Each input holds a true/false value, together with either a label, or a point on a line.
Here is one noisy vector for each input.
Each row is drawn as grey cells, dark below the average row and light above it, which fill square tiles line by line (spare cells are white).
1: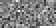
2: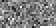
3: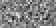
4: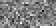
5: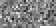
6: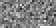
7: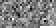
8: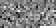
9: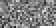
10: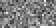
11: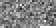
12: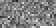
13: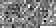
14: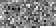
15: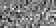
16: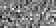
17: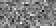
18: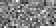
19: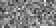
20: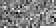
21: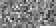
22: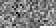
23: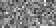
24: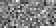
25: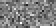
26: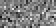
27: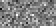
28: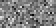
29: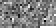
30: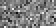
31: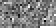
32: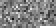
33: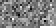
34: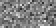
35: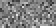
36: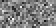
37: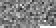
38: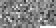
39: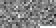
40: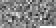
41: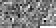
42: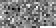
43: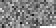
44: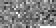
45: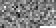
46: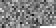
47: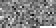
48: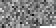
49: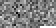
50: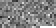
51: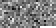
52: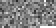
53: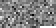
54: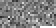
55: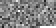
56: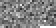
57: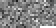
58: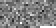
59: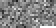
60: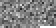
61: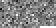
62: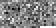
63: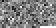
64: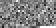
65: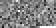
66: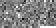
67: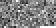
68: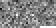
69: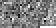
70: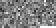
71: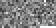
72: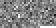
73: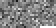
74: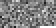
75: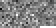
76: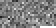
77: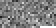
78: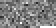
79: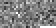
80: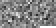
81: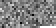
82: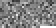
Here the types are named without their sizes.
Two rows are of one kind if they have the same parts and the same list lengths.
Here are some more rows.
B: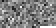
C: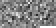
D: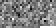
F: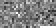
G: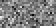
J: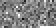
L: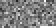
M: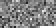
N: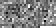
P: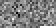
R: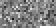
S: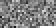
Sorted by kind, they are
B, D, G, M, N, P, S
C, F, J, L, R

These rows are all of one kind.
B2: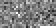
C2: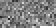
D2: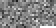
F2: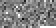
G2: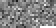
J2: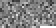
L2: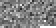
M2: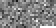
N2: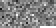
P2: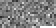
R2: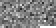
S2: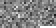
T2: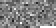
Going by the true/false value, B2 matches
F2, L2, R2 and S2.
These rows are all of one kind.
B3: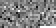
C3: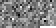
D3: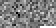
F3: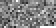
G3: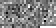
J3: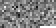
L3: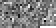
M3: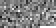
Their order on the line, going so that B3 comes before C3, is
F3, M3, B3, J3, D3, C3, L3, G3.
